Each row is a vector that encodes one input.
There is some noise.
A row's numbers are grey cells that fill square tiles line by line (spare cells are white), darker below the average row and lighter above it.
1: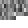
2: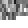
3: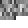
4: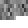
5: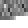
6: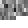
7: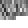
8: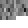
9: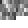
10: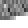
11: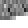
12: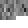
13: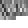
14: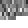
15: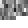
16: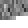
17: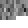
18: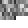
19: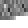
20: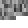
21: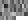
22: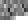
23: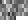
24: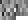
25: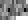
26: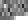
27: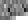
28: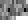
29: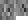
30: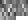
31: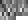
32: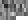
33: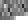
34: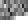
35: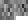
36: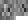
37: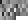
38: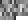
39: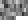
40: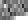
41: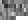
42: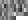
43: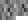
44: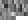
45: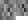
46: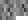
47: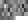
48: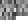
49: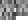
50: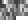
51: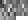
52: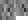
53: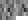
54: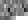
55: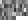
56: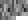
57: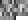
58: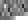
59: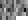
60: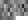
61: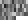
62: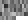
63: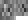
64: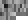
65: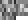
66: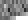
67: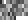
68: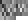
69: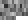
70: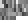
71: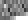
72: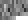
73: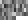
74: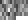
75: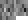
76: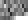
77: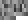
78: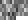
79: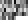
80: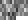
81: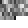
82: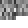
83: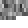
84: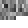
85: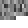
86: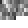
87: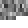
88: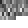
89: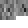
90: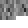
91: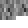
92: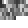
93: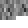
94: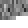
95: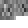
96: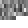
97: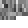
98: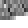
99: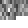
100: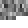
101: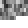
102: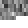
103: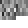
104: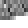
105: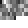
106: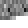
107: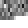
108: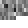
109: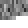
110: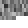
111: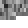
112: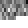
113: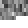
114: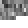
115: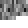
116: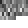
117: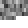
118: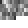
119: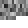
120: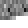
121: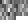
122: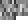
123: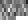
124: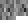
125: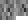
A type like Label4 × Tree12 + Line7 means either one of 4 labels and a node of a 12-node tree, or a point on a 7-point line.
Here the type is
Bool × Circle11 + Line8.
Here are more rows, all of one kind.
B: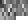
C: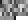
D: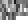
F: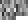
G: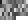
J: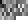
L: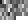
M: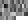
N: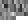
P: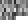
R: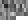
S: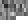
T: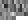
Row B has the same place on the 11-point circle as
N and T.
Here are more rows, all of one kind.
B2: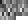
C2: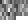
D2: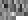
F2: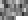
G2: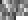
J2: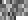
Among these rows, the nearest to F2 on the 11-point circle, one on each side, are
B2 and G2.
